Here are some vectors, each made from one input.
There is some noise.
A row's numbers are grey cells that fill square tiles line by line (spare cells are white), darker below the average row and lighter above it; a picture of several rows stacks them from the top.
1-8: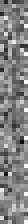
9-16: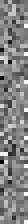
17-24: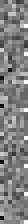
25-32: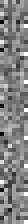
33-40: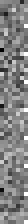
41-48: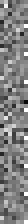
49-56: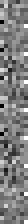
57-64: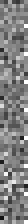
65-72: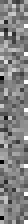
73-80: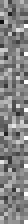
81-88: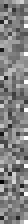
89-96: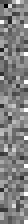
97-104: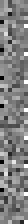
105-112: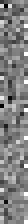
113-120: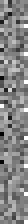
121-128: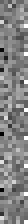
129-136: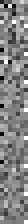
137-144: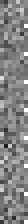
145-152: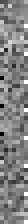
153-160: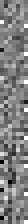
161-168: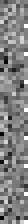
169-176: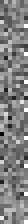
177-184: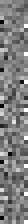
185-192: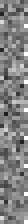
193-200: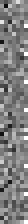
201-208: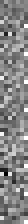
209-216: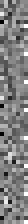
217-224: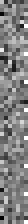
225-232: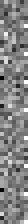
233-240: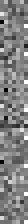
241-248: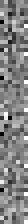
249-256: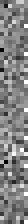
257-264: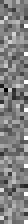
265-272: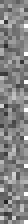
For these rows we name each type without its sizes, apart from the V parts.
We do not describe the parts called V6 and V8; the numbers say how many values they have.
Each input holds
a true/false value and a value of V6, together with either a point on a line, or a value of V8.
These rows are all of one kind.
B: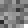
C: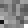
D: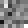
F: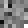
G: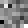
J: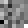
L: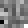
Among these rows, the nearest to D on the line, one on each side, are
F and J.
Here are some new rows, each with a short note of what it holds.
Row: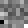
a point on a line, a true/false value and a value of V6
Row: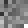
a true/false value, a value of V6 and a value of V8
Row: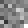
a true/false value, a value of V6 and a value of V8
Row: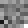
a point on a line, a true/false value and a value of V6
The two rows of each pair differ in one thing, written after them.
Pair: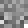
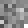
the value of V6
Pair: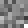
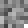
the value of V6
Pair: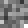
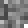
the true/false value
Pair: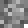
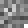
the value of V6
